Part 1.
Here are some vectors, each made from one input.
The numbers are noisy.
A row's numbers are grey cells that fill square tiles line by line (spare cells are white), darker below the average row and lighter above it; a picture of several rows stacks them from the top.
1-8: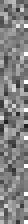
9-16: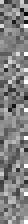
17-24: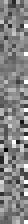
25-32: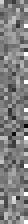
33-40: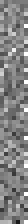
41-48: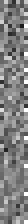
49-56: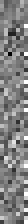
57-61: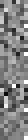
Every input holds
either a point on a 7-point line, or a node of a 9-node tree.
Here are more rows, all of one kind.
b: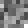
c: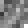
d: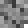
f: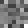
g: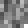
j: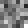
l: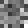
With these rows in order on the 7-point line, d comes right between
f and g.
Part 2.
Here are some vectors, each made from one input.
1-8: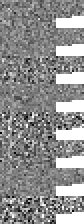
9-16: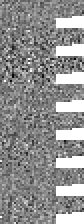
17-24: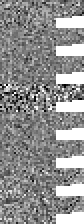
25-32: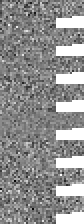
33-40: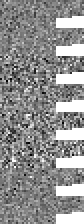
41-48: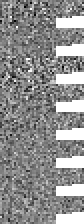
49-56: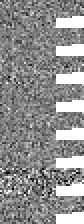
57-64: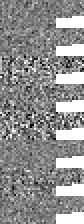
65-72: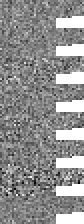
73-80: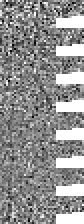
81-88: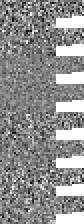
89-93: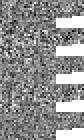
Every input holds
a point on an 11-point line and a node of a 9-node tree.
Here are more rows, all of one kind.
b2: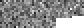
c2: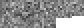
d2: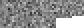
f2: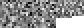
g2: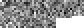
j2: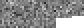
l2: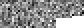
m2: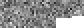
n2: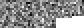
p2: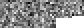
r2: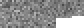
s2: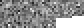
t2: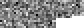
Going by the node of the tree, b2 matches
n2, p2 and r2.
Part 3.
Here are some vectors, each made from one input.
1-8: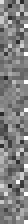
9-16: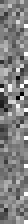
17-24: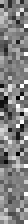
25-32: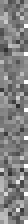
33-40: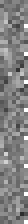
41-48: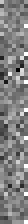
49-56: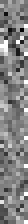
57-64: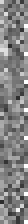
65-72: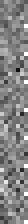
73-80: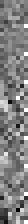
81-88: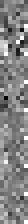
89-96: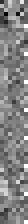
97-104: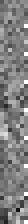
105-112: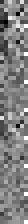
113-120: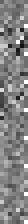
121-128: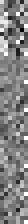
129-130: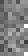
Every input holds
a point on a 6-point circle and four true/false values.
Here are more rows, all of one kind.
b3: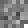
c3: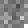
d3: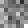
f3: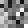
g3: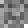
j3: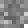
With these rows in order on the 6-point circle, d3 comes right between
g3 and j3.
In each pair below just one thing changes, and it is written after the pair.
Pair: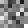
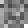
the place on the 6-point circle
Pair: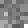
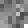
one of the four true/false values
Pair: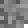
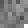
the place on the 6-point circle
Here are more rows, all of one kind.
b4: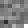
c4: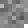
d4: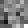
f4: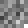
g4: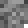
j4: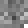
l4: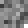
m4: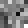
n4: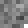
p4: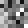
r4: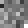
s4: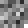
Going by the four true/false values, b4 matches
l4 and s4.
